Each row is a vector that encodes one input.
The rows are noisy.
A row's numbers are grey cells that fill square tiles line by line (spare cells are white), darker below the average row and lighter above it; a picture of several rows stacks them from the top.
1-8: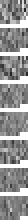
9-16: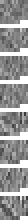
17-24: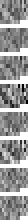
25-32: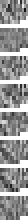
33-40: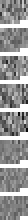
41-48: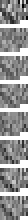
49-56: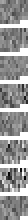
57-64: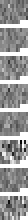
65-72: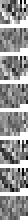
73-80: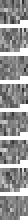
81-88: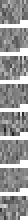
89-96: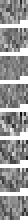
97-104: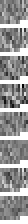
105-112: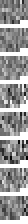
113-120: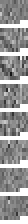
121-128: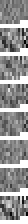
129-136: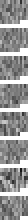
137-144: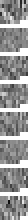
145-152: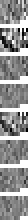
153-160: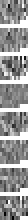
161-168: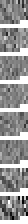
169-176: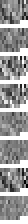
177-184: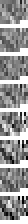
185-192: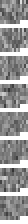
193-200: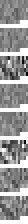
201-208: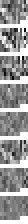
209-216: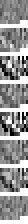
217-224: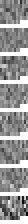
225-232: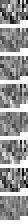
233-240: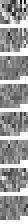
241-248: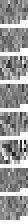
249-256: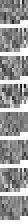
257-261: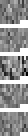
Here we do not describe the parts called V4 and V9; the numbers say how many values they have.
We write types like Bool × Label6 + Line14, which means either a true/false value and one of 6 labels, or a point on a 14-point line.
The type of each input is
Bool × Tree7 + Circle6 × List3(V4) × Tree10 × V9 + Unit.
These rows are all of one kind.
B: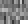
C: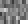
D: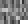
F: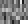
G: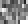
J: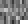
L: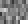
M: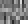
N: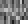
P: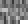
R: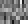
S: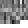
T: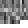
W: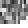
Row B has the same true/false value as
F, M, R and S.
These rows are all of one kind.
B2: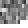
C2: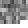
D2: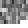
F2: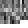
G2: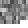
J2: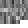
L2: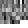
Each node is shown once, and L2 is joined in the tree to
B2.
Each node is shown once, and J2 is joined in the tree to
G2.
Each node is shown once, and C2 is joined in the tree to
D2 and F2.
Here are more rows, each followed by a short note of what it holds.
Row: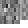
a fixed value
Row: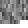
a point on a 6-point circle, a node of a 10-node tree and a value of V9, together with a list of three items
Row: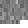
a point on a 6-point circle, a node of a 10-node tree and a value of V9, together with a list of two items
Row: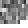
a node of a 7-node tree and a true/false value
